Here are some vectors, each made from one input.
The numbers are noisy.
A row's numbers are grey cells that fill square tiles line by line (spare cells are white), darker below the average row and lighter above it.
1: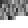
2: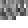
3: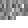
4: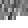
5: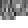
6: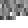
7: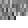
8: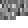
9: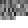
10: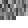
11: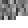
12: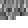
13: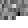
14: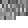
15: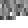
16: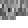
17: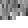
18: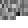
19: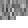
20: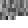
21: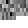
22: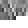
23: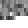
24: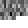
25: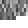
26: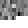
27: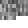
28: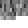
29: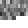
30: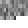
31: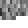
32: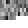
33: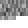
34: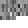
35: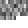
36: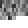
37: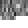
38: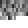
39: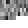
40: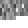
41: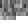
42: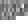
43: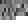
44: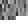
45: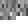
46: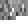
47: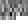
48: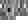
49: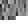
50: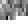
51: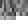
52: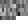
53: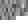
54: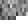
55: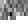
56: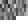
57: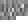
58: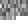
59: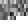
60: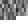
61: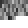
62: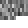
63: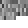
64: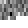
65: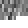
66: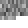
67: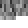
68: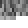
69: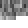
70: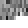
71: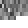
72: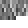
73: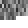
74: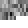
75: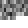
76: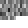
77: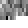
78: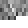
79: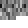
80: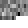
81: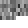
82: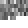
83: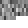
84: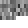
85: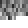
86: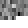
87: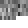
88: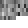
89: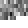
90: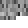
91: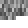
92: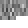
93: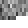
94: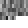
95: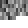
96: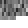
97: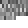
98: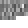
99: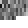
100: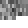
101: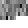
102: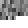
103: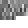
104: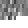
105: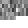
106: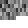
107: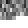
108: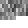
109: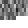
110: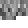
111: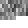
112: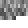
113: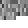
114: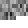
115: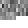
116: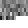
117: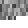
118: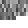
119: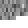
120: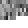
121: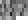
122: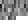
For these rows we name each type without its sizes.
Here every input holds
a point on a line, together with either a point on a line, or five true/false values.
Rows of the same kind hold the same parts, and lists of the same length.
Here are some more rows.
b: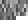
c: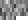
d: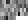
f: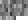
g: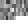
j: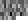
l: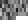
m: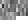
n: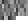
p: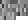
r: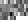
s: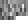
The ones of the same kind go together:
b, c, f, j, l, m, n, p, s
d, g, r

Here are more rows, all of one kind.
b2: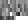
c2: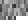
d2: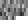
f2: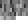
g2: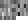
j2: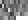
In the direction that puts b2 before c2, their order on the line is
g2, b2, d2, c2, j2, f2.
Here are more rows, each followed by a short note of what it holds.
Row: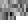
a point on each of two lines
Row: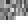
a point on each of two lines
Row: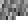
a point on a line and five true/false values
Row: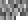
a point on a line and five true/false values
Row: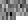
a point on each of two lines
